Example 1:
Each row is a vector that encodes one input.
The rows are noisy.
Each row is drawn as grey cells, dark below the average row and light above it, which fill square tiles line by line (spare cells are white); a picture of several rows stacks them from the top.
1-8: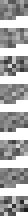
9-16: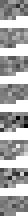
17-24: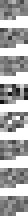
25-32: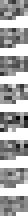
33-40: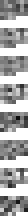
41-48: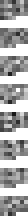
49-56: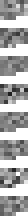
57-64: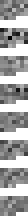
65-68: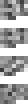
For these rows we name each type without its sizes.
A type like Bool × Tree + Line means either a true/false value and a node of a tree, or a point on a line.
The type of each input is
Bool × Line.
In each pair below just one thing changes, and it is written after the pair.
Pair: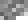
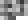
the place on the line
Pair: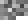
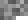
the place on the line
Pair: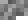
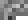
the place on the line
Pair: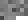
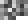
the place on the line
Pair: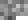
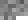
the place on the line
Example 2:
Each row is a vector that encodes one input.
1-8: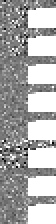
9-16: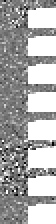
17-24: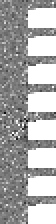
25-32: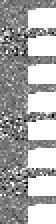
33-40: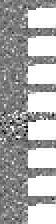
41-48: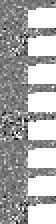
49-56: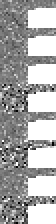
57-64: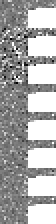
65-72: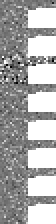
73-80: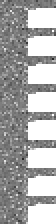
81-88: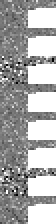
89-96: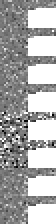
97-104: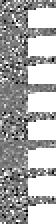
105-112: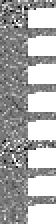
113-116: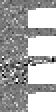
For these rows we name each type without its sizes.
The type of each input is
Bool × Bool × Bool × Bool + Circle + Unit.
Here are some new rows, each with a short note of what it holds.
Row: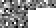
a point on a circle
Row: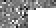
a fixed value
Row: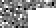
a point on a circle
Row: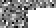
a point on a circle
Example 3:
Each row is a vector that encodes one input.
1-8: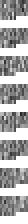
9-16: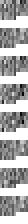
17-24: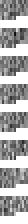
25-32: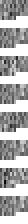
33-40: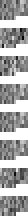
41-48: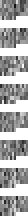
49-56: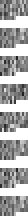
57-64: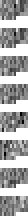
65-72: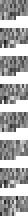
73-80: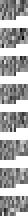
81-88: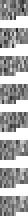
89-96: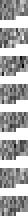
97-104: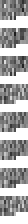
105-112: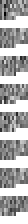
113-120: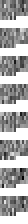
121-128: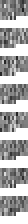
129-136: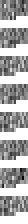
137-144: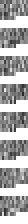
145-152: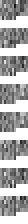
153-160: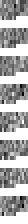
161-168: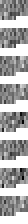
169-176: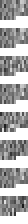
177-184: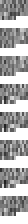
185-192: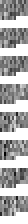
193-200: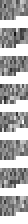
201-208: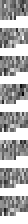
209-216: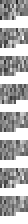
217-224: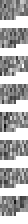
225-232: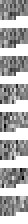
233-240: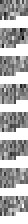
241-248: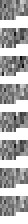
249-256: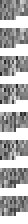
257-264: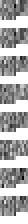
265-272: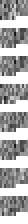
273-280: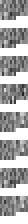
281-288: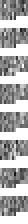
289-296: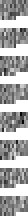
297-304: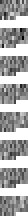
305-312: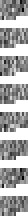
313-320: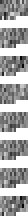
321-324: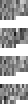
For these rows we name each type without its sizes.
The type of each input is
Bool × Label.
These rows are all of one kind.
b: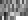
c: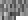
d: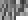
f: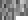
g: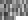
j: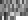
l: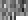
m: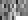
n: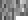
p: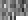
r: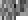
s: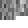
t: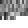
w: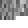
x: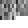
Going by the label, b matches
j, l, p and t.
